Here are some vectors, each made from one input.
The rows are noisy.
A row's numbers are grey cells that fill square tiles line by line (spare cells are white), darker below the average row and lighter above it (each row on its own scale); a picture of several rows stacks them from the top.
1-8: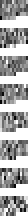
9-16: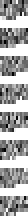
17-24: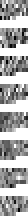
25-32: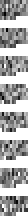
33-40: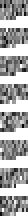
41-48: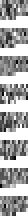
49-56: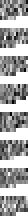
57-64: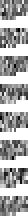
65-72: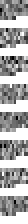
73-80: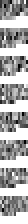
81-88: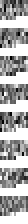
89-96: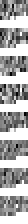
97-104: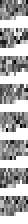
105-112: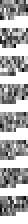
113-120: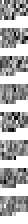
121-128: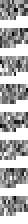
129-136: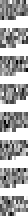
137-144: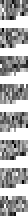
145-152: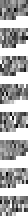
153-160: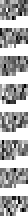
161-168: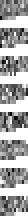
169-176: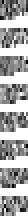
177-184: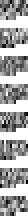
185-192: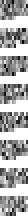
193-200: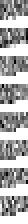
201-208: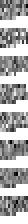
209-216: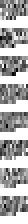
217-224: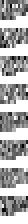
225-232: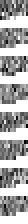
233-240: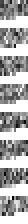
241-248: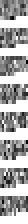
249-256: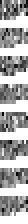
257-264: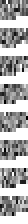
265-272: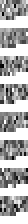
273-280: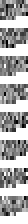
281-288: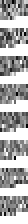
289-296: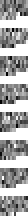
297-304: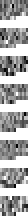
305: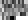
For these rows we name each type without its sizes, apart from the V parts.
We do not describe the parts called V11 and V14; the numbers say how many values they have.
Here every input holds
a label, three true/false values, a value of V11 and a value of V14.
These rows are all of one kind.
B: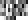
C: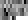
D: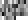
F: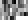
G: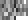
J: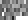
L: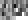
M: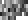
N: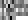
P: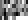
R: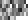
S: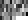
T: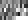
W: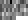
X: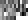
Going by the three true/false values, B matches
G, S, W and X.
